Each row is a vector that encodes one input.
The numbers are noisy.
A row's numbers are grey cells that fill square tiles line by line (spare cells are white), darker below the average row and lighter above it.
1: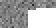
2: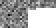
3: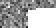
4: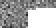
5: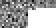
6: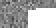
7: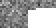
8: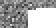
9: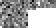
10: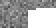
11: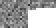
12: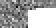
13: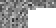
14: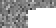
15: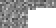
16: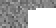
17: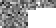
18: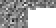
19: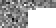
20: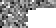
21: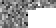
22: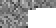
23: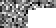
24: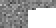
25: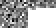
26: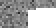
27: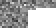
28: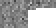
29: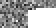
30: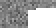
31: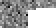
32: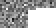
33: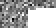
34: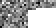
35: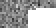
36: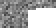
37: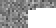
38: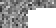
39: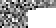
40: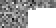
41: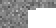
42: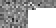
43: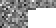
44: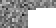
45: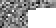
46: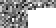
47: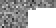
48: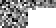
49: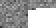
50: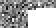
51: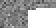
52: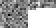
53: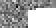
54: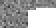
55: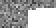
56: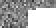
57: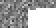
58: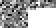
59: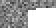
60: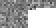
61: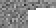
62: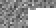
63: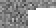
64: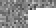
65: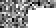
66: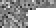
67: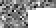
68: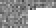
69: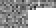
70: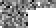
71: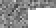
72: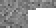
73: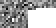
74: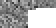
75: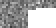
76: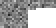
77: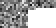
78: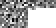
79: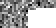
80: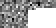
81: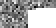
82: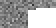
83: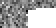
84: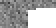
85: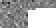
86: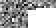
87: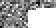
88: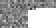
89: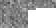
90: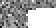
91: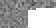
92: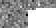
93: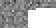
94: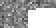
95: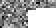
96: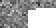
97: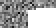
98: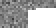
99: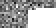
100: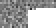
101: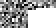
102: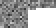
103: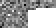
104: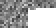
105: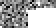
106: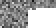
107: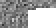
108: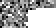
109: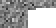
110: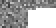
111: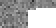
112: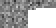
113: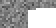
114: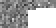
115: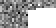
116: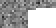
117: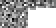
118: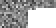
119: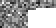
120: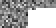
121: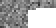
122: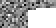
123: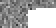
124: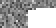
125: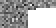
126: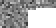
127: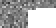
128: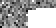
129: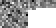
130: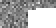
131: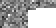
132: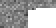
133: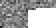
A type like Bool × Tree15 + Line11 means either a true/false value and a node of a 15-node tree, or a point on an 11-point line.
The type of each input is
Circle10 × Line9 + Line7.
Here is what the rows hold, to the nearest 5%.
About 65% of them hold a point on a 10-point circle and a point on a 9-point line. The rest hold a point on a 7-point line.
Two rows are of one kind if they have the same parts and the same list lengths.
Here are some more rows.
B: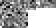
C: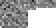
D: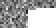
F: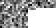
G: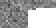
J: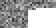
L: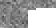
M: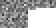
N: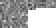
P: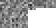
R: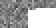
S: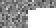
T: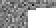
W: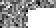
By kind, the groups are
B, C, G, J, L, T
D, F, M, N, P, R, S, W

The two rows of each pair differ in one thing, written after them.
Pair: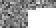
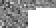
the place on the 9-point line
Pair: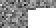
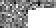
the place on the 10-point circle
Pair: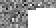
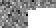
the place on the 9-point line
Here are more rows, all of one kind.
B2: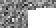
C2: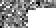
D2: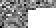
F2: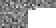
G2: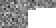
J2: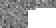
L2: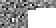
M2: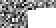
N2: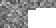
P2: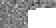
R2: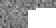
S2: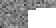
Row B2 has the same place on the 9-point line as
J2 and R2.
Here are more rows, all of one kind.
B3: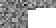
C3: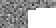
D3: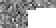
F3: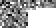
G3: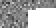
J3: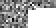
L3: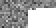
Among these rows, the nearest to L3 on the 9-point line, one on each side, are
D3 and G3.
